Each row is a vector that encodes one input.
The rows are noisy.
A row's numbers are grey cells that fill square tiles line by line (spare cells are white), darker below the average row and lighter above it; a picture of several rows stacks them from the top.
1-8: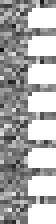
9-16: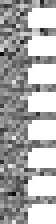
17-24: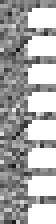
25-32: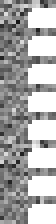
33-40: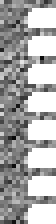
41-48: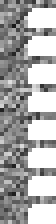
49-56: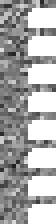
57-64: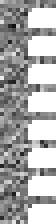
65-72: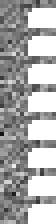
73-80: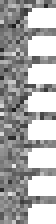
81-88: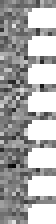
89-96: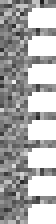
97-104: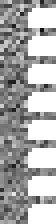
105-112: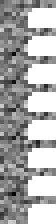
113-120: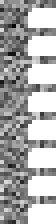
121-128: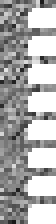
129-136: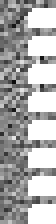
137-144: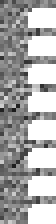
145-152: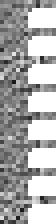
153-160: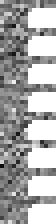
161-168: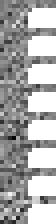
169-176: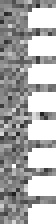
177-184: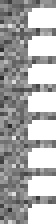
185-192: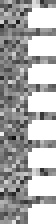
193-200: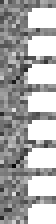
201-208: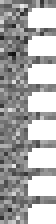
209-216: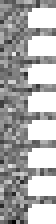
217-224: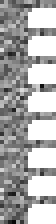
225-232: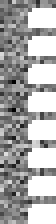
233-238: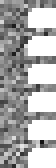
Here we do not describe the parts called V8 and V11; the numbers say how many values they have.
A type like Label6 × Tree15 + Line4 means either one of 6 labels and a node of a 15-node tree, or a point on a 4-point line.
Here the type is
Bool × V8 × V11 + Line7.
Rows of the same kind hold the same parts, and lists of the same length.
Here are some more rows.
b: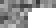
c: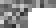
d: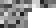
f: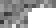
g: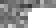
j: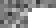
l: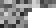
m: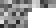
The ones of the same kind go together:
b, f, g, j
c, d, l, m

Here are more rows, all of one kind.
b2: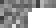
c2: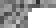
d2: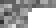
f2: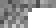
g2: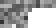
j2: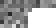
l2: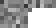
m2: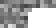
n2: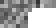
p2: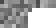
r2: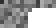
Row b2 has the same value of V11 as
l2, n2, p2 and r2.
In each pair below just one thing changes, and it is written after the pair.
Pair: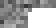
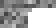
the value of V11
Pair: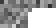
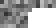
the true/false value
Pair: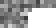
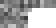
the value of V8
